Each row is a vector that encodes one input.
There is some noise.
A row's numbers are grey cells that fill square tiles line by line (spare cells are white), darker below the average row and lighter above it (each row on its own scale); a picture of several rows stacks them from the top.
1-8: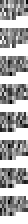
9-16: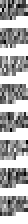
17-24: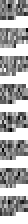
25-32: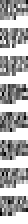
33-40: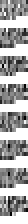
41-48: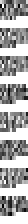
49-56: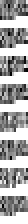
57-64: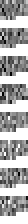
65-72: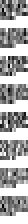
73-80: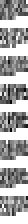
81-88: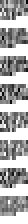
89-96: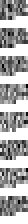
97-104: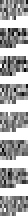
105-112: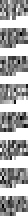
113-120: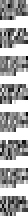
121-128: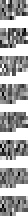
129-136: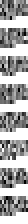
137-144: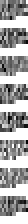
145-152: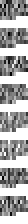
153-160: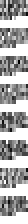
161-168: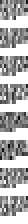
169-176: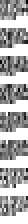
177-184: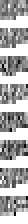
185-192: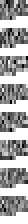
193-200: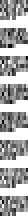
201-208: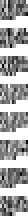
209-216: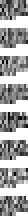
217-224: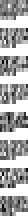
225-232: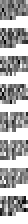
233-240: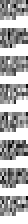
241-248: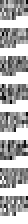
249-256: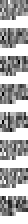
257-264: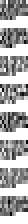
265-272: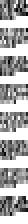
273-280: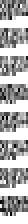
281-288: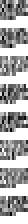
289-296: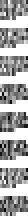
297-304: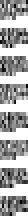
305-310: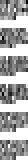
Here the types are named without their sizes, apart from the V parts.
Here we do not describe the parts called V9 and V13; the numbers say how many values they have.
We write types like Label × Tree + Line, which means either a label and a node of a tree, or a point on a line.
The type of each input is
Bool × V9 + Line × V13.
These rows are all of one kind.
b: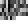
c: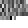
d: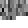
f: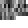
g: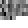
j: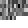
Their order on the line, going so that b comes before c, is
j, b, d, g, c, f.
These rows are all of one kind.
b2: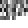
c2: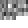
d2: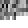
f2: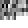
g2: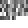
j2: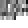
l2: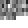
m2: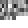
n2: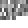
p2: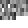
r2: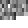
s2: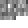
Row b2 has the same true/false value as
g2 and n2.
